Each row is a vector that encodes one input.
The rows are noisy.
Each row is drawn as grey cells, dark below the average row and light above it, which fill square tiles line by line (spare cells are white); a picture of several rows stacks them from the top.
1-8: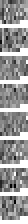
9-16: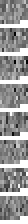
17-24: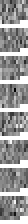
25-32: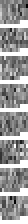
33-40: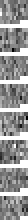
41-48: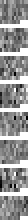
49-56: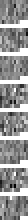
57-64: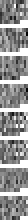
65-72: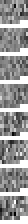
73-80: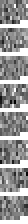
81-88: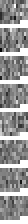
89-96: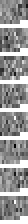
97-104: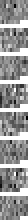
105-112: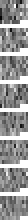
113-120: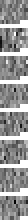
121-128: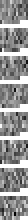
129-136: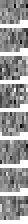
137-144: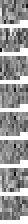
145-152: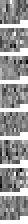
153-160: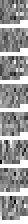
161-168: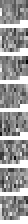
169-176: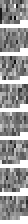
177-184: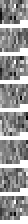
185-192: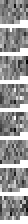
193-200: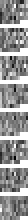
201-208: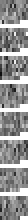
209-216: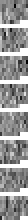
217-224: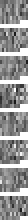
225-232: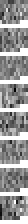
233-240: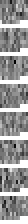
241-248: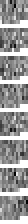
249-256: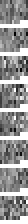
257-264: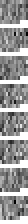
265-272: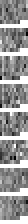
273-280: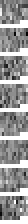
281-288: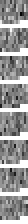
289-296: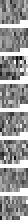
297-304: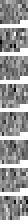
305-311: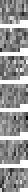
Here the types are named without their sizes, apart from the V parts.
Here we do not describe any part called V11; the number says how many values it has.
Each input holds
a point on a line, together with a list of items, each a true/false value and a value of V11.
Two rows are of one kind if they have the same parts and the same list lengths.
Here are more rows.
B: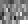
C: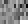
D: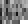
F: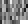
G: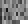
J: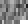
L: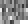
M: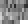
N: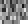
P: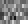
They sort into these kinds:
B, P
C, F, J, L, M
D, G, N

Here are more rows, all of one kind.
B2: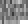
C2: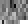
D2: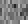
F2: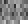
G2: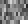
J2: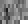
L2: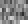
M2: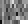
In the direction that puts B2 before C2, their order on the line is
M2, J2, G2, D2, F2, B2, C2, L2.
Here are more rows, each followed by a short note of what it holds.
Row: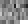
a point on a line, together with a list of one item
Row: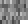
a point on a line, together with a list of one item
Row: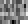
a point on a line, together with a list of one item
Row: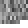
a point on a line, together with a list of two items
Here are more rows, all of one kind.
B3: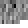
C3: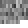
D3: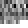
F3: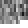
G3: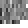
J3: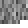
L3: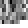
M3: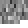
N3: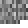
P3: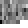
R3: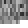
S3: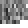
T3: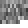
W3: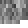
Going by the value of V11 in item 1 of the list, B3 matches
C3, G3, S3 and T3.
